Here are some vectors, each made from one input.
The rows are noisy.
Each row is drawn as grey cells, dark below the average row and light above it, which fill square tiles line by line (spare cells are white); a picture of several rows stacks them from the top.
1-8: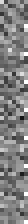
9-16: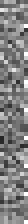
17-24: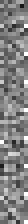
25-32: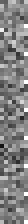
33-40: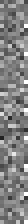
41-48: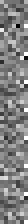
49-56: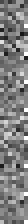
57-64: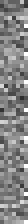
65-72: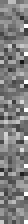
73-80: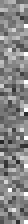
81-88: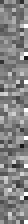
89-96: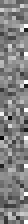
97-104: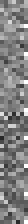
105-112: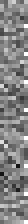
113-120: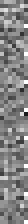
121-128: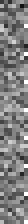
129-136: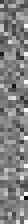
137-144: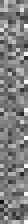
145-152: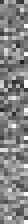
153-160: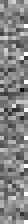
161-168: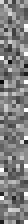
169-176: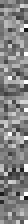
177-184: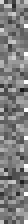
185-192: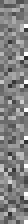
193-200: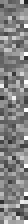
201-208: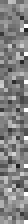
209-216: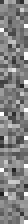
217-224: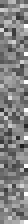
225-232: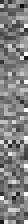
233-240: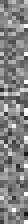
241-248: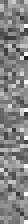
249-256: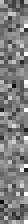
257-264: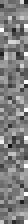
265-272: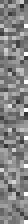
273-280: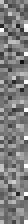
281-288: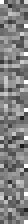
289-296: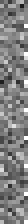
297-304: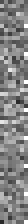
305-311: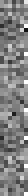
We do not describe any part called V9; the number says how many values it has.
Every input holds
either a point on a 10-point line, or two values of V9, or a list of up to two points on a 4-point line.
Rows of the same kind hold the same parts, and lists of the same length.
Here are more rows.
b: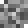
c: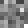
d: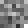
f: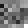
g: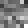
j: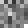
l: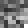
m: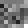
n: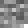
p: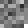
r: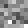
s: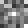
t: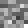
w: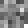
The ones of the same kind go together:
b, d, j, s
c, w
f, m
g, l, p
n, r, t

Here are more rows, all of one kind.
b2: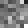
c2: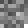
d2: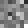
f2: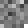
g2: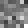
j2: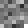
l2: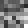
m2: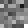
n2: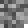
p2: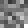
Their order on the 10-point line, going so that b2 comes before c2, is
b2, l2, g2, p2, d2, c2, n2, f2, m2, j2.
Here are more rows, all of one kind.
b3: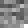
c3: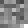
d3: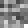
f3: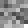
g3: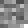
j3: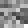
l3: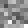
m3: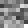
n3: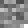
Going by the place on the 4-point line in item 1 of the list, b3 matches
c3, g3 and n3.
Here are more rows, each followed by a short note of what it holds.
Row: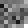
the empty list
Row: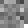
a list of one item
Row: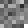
a point on a 10-point line
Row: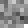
a list of one item
